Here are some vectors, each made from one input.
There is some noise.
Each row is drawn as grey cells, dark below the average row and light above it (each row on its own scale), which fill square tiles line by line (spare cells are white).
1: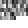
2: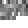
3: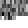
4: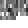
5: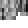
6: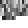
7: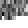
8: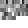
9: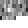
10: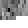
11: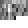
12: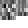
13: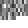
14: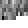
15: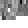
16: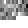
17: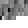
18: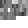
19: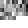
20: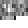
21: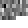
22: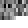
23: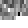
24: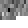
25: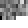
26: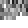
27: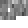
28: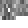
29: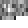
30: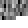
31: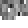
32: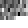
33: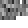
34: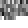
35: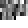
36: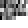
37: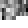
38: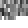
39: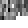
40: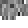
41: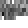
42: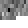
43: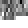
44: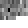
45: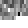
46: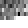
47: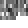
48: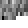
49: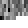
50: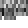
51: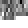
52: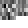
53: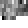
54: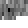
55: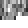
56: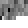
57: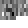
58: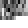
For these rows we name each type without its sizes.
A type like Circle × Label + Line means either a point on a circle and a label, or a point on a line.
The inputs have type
Label × Line × Line.
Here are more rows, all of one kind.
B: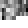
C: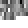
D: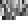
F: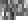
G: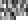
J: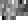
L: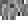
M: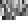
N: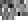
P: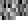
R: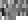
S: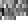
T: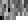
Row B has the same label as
J, P and T.
